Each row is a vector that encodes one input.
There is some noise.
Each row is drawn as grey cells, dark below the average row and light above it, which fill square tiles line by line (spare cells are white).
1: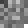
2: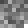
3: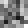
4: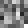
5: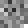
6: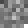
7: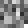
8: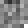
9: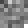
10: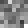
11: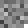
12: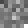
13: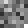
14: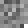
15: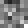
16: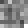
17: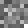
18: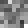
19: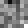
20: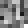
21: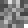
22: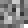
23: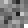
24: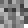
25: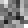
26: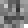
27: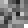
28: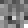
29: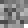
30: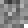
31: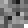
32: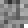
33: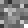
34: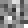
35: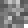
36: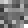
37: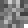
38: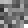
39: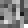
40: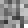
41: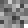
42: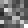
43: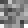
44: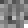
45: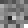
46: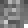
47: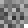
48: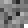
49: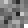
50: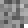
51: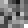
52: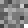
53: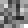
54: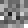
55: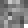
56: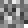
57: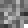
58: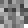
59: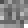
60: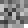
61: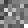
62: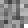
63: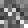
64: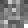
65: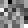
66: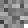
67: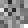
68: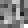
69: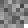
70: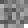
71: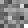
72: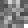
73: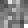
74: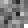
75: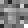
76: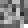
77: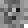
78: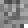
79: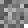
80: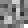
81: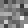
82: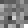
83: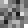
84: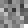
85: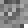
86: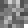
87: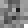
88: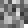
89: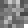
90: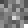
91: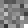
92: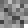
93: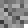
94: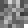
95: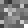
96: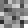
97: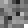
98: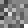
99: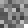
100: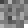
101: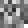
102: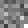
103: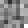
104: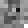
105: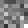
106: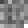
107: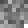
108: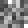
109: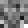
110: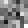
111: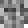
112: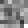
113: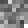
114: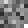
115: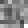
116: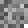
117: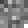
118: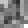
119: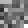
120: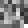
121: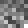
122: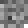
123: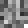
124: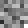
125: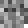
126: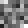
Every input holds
a true/false value, together with either a point on a 5-point line, or a point on a 7-point line.
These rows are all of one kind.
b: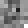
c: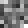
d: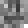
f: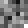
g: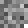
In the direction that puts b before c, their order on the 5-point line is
g, b, d, c, f.
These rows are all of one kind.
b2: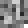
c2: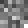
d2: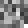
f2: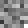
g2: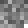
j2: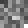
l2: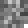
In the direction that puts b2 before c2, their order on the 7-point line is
d2, b2, f2, l2, g2, c2, j2.
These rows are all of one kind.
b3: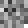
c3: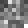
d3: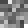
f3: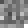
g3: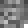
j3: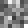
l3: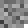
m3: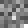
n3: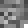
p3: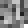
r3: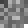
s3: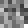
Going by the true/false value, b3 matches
d3, f3, l3 and s3.
